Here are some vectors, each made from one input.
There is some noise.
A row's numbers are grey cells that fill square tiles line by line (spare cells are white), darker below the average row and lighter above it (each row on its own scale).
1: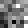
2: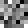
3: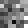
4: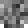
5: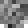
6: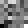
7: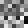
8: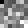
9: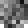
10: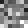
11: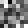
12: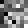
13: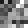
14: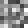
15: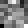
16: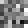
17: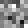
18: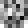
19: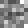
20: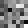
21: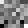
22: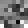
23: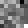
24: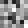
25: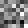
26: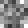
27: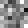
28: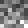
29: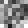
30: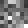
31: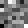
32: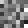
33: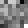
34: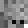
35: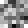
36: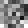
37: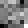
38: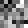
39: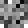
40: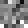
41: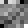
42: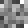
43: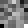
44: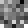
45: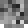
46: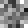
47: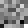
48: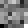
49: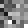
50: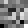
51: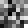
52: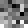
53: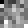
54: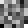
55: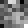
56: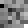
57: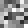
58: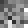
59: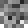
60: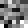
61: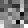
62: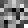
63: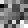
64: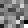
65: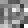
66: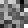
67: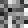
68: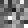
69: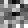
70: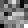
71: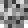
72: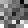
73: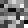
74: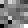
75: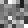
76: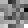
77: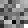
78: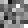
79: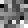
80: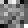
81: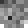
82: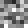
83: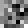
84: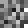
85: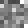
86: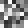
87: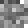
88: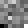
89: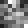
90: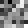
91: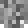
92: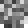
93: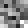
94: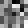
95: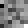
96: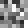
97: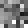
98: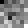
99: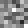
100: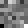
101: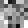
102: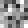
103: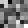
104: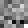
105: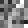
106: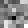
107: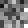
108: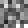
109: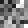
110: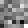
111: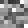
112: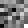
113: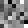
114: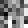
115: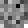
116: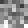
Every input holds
a point on a 6-point circle and one of 12 labels.
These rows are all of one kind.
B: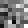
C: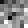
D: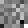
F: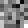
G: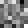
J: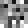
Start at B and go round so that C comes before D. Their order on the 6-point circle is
B, C, J, F, G, D.
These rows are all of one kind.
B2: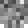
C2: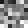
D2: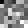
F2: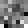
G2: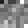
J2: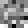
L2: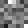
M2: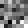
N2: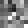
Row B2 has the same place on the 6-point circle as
C2, D2 and J2.
